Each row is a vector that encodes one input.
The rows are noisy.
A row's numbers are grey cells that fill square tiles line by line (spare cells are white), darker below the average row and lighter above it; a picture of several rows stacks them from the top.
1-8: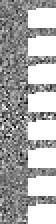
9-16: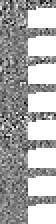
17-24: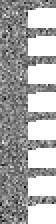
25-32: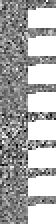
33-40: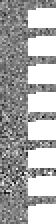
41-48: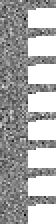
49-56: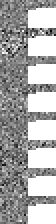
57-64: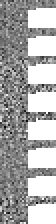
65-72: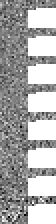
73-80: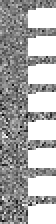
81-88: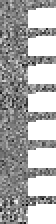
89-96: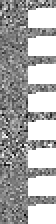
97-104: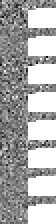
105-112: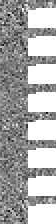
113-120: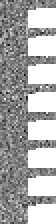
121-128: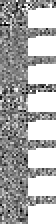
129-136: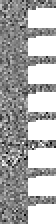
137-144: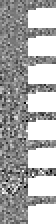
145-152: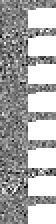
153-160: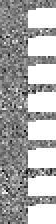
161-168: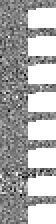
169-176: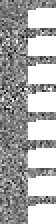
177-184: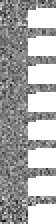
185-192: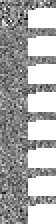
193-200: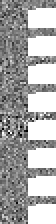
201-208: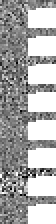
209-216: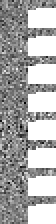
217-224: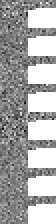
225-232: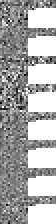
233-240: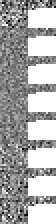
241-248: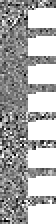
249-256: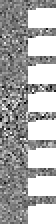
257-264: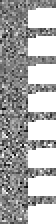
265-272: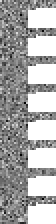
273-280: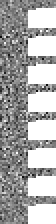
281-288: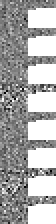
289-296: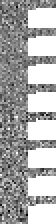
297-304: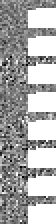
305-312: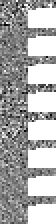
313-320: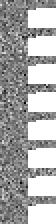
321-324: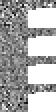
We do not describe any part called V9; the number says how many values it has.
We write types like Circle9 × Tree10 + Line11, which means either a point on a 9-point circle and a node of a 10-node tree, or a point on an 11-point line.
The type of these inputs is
Bool × Line6 + Line5 + Tree7 × V9.
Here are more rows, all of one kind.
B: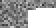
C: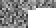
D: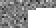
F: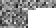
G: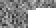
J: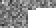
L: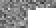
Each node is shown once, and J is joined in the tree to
B, F and L.
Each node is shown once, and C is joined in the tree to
L.
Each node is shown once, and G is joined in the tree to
F.
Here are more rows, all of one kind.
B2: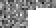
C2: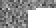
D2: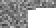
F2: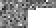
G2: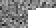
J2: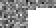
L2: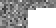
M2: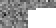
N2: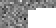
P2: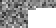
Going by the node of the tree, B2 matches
C2 and P2.
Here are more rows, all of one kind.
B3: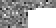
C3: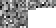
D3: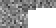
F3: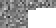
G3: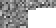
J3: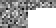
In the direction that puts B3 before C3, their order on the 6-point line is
B3, D3, F3, G3, J3, C3.
